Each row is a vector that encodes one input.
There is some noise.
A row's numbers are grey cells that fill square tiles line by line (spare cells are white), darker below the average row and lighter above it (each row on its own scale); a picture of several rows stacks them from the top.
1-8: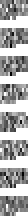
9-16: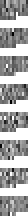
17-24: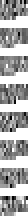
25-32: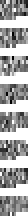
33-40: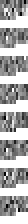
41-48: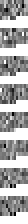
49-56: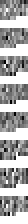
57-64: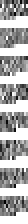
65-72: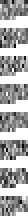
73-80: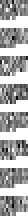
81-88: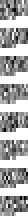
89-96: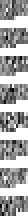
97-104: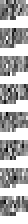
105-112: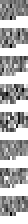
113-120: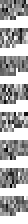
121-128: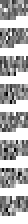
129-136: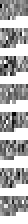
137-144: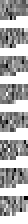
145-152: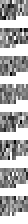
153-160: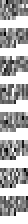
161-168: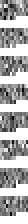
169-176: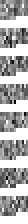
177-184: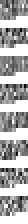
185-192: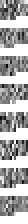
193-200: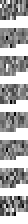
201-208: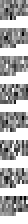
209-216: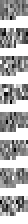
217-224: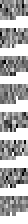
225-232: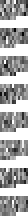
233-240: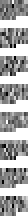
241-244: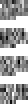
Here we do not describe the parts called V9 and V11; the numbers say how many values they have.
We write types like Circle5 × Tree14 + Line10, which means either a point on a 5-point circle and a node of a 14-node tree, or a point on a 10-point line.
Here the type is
(Bool × Bool × Bool + V9) × Label10 × V11.
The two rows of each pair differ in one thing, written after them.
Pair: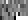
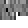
the label
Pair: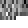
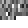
the label
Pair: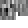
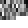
one of the three true/false values
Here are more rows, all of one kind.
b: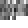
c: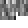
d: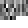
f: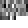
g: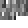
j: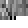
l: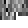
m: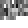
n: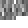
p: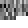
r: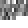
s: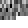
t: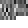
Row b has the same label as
r and s.
